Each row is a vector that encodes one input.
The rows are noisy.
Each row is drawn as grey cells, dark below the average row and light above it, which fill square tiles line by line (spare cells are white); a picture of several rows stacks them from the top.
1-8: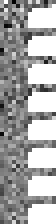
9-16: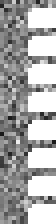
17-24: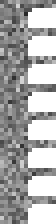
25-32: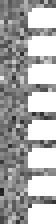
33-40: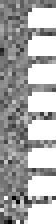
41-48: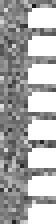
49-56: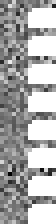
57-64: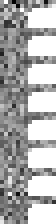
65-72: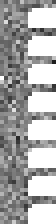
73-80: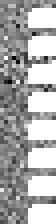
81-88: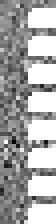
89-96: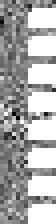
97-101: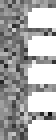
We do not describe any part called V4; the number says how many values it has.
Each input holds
a list of up to two items, each a true/false value and a value of V4.
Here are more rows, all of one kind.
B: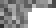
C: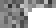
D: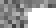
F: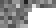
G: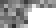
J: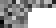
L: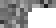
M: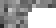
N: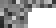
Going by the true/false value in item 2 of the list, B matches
C, L and M.
